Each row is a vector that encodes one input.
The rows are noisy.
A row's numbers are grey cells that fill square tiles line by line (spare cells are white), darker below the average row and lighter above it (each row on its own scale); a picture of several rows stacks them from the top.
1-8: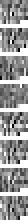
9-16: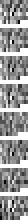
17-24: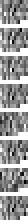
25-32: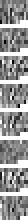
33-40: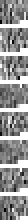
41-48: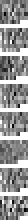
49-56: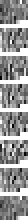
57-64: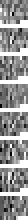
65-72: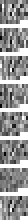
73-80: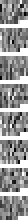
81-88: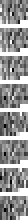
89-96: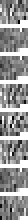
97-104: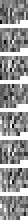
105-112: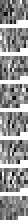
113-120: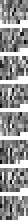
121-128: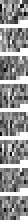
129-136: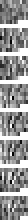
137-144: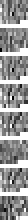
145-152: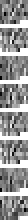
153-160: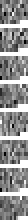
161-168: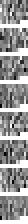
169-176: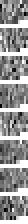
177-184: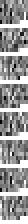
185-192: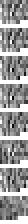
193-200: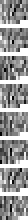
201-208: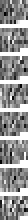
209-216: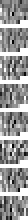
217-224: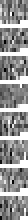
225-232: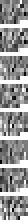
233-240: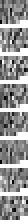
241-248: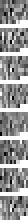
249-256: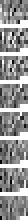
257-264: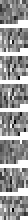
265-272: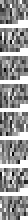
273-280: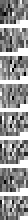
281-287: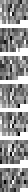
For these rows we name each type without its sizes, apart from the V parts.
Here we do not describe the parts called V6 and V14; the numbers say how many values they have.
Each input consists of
either a value of V6 and a value of V14, or a list of points on a circle.
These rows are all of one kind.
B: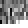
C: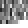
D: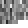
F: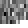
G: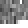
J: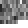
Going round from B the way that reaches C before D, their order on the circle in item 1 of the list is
B, C, D, J, G, F.
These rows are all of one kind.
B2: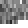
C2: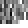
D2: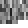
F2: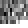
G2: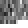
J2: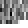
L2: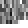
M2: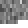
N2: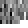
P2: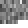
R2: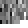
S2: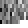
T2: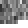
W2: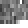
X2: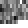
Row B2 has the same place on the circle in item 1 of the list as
M2, P2, T2 and X2.
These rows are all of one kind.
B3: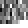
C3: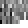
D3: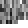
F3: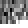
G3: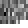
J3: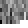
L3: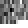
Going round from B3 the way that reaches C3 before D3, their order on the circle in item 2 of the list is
B3, F3, L3, C3, J3, D3, G3.
